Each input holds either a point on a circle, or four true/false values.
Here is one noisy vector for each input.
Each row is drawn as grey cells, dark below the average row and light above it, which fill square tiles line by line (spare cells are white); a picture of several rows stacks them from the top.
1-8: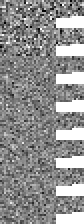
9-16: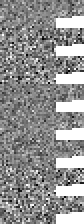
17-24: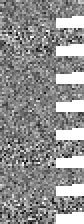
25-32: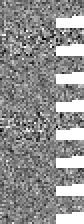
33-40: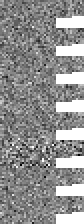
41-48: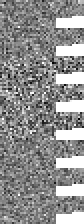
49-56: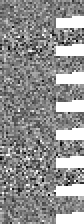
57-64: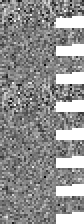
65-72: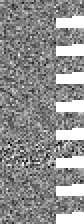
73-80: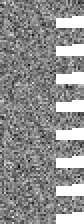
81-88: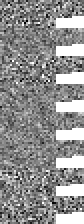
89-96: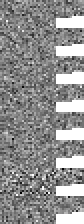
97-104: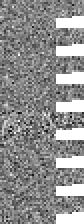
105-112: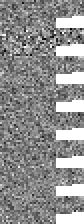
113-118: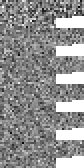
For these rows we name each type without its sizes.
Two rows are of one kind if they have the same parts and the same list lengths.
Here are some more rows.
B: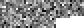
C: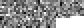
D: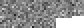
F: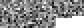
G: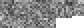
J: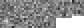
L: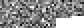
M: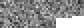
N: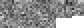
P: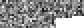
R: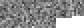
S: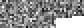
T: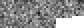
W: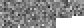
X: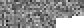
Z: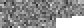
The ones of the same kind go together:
B, C, F, L, P, S
D, G, J, M, N, R, T, W, X, Z

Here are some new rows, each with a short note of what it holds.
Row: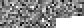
a point on a circle
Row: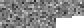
four true/false values
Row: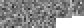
four true/false values
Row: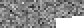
four true/false values
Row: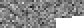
four true/false values
